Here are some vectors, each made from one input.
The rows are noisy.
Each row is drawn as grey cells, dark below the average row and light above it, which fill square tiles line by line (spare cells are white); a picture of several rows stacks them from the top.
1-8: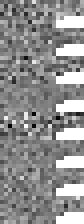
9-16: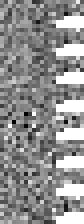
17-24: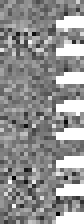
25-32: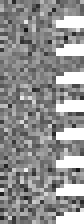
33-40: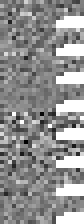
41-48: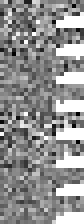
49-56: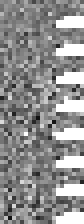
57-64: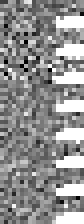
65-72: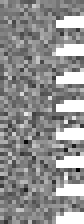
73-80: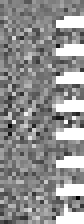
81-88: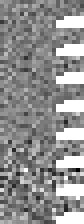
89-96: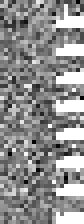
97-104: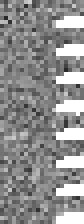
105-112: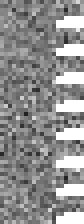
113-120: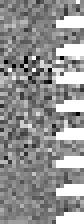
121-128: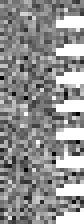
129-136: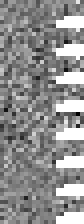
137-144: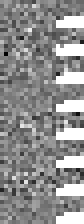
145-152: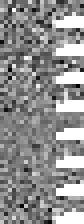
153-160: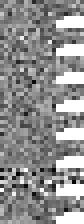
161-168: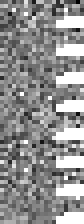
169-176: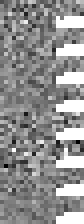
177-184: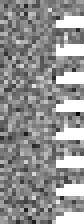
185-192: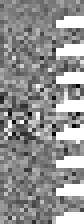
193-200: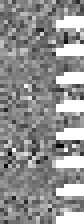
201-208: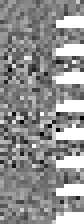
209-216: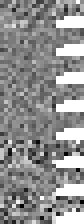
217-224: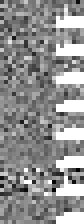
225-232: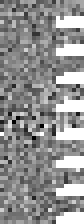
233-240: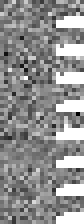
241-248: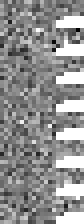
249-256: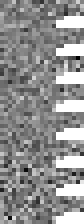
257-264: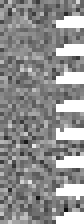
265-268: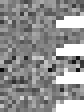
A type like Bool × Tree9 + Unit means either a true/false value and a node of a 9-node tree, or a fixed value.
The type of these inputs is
Bool × (Line5 + Line10) + Tree14.
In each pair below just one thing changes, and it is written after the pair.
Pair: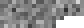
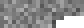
the place on the 10-point line
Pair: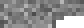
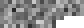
the place on the 10-point line
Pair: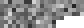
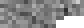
the true/false value
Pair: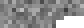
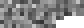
the place on the 10-point line
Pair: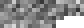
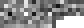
the place on the 10-point line
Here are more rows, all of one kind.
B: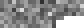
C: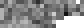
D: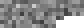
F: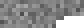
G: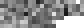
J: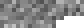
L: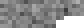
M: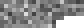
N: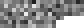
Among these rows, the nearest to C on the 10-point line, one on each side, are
G and J.
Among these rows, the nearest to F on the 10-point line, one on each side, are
B and D.
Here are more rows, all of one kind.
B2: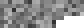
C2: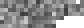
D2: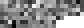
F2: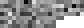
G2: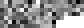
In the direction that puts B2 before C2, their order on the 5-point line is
F2, G2, B2, D2, C2.
